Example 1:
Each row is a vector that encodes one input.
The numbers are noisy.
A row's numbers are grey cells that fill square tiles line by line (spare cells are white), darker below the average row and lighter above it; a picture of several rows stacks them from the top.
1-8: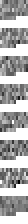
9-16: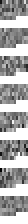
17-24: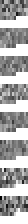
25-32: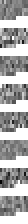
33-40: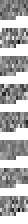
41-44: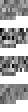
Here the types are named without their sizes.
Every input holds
a point on a line.
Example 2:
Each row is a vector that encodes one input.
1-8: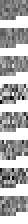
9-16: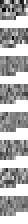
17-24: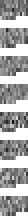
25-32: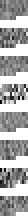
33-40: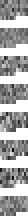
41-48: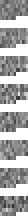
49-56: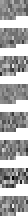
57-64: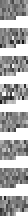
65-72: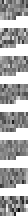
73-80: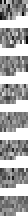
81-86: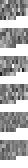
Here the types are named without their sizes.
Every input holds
four true/false values.
